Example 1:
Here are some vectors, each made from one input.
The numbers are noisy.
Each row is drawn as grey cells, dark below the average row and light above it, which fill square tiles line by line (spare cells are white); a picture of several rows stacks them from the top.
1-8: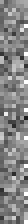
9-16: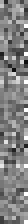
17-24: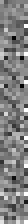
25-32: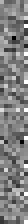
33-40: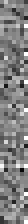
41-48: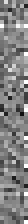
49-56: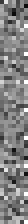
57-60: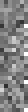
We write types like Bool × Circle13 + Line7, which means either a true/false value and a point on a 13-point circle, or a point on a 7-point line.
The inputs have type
Line5 + Line8.
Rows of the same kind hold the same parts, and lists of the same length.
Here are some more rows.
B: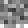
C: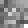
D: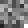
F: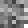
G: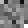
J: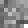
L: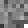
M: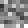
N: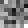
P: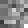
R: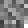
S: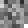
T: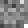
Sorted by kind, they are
B, M, N
C, D, F, G, J, L, P, R, S, T

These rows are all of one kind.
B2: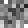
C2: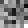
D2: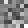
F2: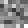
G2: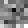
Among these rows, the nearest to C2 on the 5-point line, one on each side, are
B2 and G2.
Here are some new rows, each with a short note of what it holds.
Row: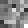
a point on an 8-point line
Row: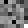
a point on an 8-point line
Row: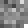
a point on an 8-point line
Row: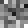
a point on a 5-point line
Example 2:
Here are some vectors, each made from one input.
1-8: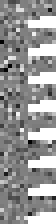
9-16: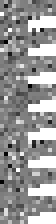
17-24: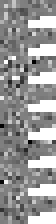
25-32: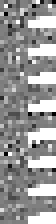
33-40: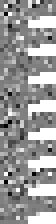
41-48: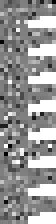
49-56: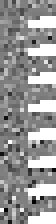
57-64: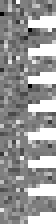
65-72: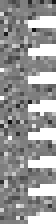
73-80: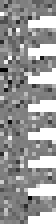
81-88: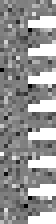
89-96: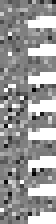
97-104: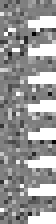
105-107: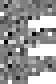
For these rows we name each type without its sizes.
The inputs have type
Bool × Tree.
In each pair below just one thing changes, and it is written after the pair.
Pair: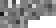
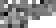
the true/false value
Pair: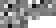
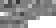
the true/false value
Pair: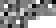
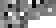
the node of the tree
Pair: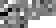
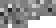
the true/false value
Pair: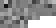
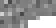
the node of the tree
